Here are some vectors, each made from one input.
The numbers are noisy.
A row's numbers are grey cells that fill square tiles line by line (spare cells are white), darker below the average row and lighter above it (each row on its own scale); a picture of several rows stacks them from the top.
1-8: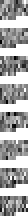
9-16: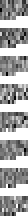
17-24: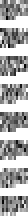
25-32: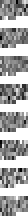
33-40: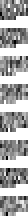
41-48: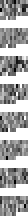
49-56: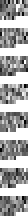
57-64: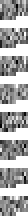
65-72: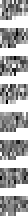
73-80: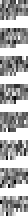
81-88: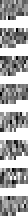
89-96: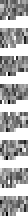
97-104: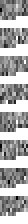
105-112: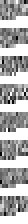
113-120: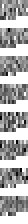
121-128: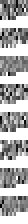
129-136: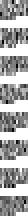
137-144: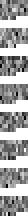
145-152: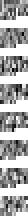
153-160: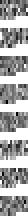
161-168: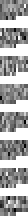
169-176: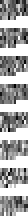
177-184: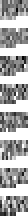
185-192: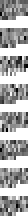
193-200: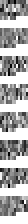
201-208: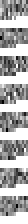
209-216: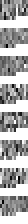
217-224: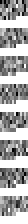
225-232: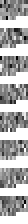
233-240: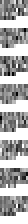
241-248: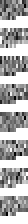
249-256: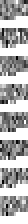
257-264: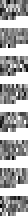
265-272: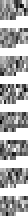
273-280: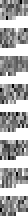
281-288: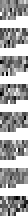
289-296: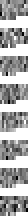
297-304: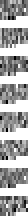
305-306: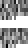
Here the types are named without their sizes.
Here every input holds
a point on a line, together with either a point on a circle, or a point on a line.
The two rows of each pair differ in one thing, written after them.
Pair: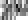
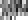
the place on the circle
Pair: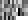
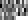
the place on the circle
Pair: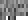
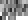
the place on the circle
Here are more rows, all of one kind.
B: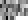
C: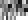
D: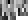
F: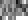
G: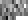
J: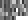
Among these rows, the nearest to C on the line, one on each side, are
B and G.
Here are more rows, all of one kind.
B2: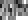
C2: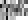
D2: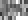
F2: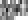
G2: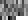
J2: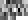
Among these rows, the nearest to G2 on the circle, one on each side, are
D2 and F2.
